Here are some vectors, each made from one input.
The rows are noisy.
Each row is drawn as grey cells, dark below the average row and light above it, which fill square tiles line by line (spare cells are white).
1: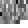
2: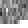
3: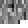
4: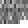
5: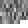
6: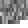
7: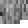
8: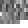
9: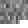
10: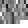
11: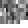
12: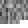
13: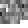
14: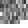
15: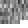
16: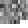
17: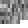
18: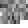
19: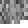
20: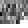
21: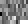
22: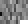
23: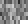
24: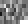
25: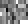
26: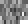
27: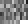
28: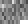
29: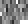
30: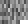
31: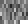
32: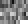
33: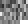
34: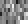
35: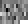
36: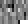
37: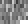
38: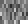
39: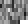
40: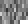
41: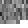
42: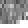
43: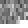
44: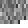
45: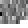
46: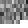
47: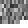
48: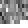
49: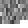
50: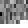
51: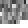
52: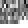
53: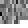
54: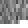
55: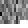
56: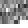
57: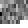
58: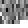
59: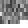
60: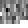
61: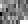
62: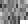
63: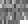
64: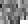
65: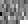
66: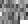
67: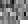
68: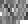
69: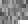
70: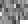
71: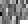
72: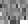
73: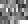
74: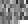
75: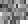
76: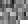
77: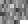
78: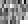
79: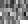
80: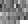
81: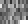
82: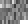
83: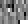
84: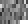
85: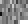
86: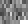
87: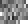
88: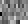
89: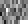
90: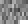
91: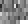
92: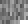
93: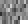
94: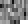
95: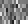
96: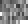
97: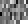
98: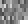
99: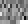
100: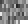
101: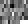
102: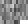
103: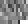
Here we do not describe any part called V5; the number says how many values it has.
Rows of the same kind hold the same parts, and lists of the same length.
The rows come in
2 kinds.
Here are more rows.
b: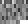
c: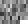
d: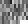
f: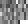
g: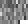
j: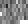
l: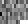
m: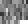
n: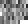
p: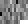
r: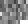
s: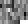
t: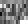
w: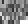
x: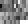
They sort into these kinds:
b, c, d, l, m, p, t
f, g, j, n, r, s, w, x

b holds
a node of each of two 7-node trees.
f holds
a node of a 7-node tree and a value of V5.
